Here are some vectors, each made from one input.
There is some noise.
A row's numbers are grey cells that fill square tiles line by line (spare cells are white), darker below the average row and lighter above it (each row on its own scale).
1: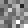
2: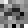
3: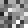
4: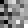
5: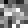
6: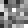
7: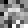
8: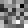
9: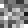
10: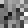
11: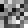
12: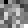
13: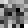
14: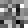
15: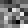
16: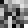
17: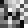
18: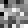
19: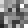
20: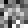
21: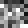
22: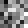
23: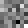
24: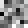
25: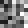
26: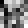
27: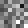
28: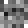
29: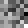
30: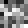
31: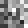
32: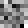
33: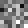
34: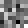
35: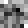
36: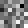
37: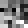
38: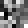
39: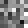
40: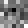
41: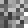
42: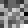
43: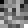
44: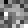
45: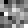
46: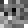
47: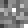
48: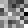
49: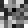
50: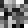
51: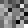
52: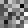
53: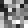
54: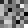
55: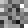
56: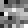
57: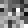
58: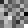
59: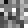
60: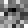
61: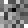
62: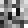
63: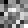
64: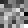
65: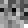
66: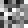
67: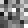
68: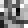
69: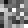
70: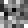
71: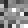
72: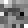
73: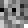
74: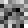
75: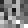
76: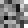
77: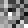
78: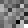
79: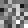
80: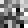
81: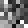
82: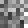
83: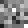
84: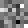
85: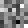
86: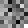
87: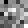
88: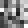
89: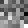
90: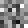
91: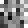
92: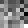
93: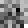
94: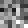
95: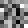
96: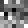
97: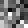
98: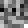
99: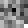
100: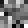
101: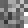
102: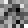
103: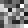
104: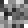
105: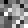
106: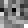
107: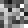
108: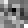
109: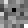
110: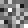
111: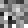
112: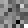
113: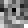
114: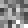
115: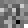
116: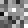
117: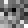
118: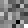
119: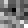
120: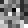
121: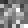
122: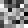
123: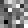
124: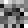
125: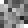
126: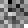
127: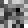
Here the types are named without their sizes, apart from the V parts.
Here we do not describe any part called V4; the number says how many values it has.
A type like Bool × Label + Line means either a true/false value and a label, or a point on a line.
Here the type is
(Bool × Bool × Bool + V4) × Tree.
